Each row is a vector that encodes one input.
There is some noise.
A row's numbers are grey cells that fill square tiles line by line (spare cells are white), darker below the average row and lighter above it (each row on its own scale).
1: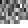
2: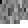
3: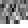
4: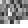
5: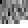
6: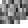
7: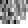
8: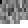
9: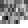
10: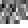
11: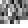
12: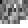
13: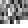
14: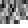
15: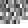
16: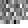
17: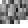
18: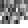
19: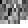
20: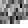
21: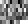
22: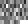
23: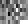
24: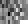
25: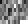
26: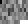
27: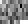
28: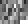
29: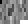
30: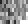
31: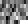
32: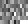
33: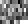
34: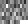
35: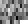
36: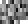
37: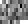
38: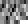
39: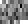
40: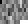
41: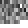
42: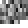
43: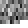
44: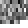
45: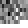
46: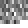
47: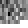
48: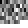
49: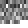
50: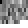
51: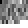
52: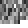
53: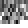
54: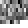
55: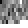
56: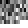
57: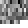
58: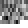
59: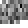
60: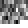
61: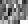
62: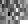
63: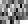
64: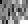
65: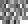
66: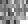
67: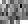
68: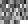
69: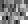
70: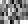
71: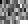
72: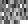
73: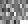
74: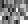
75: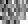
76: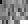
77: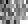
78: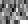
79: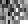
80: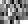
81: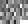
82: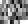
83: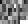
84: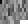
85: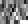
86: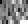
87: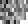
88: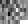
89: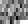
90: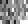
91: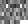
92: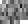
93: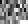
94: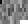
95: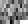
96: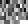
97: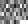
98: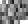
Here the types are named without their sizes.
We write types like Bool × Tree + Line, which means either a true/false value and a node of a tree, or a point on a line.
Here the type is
Label + Tree.
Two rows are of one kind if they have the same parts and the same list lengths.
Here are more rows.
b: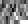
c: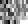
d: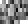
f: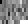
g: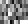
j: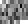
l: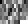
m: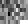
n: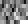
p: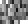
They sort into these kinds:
b, c, f, l, m, n
d, g, j, p

